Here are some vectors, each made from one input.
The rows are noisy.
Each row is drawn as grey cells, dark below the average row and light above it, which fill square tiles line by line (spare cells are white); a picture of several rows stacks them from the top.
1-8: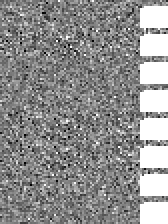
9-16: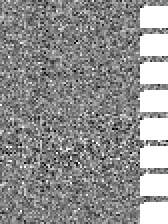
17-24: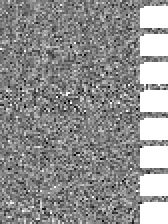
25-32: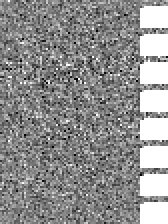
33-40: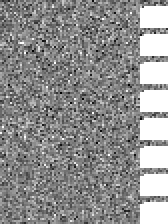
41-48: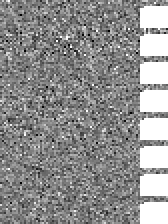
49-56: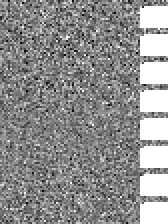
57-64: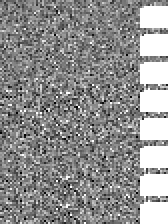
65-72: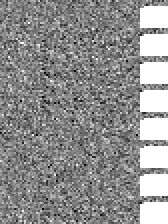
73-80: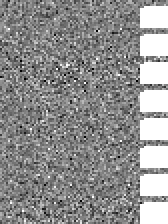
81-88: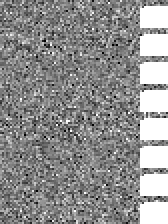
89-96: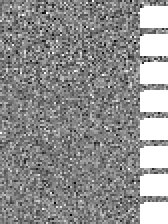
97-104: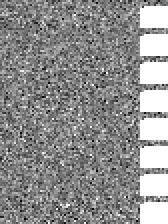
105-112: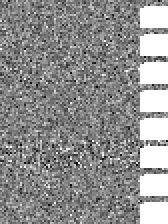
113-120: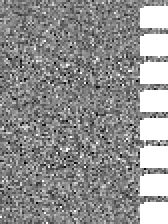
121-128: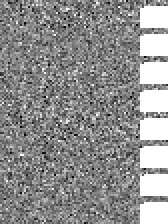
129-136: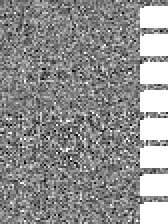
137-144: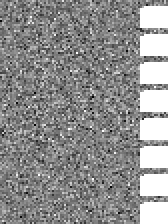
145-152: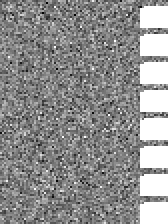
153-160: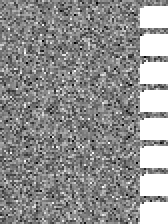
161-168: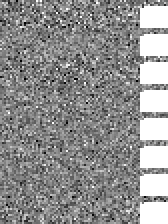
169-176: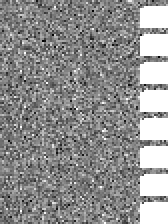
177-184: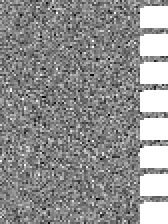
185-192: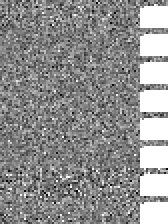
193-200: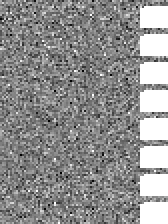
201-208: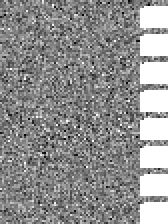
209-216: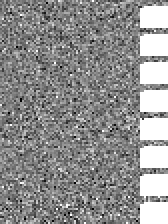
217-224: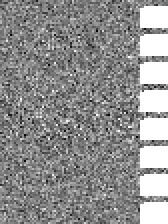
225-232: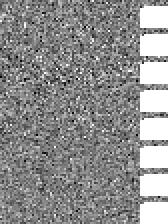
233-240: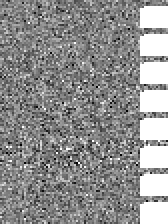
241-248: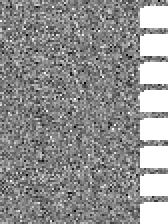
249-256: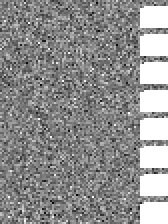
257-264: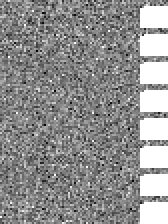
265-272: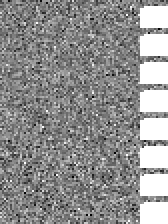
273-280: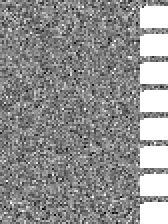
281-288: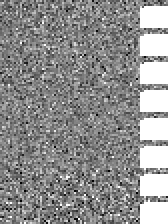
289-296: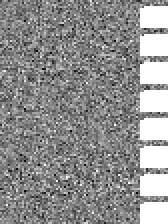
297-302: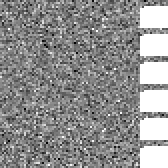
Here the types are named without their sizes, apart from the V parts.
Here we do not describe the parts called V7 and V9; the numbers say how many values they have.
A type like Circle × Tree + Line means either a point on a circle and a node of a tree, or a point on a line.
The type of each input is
Line × ((Tree + Unit) × V7 × V9 + Unit).
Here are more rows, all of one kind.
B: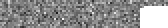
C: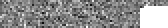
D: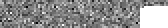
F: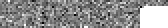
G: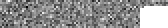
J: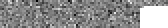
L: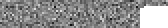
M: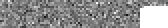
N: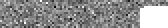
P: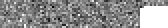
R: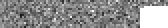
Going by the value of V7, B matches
D, J and M.
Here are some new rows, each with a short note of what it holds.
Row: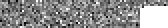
a point on a line
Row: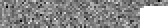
a point on a line, a node of a tree, a value of V7 and a value of V9
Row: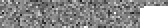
a point on a line, a value of V7 and a value of V9
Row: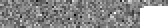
a point on a line, a value of V7 and a value of V9
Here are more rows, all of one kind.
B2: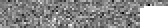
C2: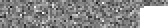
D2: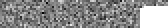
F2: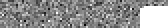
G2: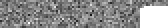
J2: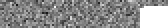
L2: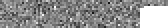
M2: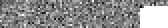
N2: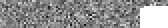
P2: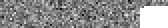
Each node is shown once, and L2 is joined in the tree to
F2, G2 and M2.
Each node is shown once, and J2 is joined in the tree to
D2.
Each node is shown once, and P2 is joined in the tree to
M2.
